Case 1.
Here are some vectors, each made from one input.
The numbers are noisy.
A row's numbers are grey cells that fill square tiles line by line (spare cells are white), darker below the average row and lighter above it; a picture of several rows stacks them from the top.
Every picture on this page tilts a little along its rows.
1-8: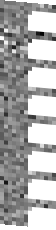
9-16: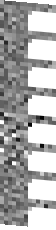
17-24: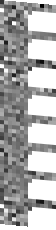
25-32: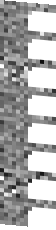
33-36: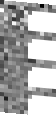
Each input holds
either a point on a 4-point line, or three true/false values.
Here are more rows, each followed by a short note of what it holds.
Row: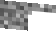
three true/false values
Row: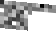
a point on a 4-point line
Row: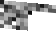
a point on a 4-point line
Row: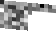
a point on a 4-point line
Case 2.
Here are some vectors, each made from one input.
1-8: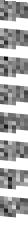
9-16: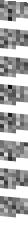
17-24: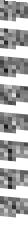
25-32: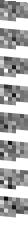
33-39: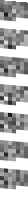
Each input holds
a point on a 6-point line and a true/false value.
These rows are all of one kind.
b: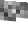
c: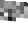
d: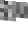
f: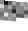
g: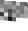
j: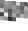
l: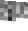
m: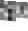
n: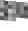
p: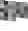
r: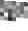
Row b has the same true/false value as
d, n and p.
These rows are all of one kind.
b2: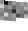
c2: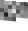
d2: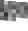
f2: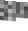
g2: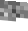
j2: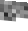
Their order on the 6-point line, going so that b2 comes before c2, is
b2, f2, g2, d2, j2, c2.
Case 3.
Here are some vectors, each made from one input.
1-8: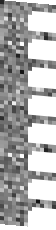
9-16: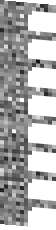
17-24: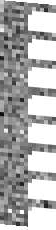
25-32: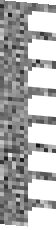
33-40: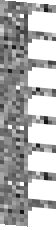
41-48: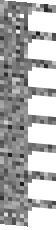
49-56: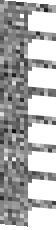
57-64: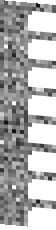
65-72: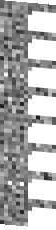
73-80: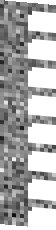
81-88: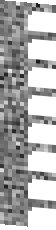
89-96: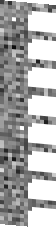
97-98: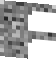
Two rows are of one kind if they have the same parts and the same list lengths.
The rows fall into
2 kinds.
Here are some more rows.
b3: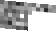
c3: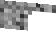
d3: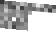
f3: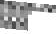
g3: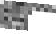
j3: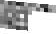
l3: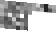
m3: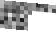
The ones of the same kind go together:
b3, g3, j3, l3, m3
c3, d3, f3

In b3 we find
a point on a 6-point line.
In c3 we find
a point on a 6-point line and three true/false values.
